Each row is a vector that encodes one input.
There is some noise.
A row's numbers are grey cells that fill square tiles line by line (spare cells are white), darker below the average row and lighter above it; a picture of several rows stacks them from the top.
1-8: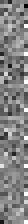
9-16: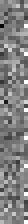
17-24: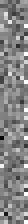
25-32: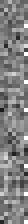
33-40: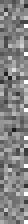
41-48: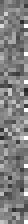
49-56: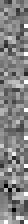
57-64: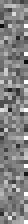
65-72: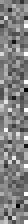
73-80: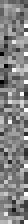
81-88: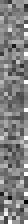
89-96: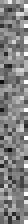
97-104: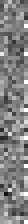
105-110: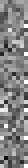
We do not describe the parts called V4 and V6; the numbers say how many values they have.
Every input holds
a point on a 5-point line and a value of V4, together with either three true/false values, or a value of V6.
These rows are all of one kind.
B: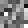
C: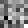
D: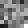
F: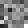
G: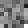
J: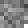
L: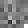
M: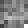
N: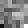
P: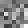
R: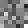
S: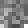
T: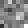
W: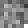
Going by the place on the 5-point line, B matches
G, R and S.
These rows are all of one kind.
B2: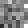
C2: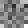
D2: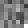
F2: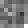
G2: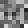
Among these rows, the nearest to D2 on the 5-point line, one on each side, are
C2 and F2.
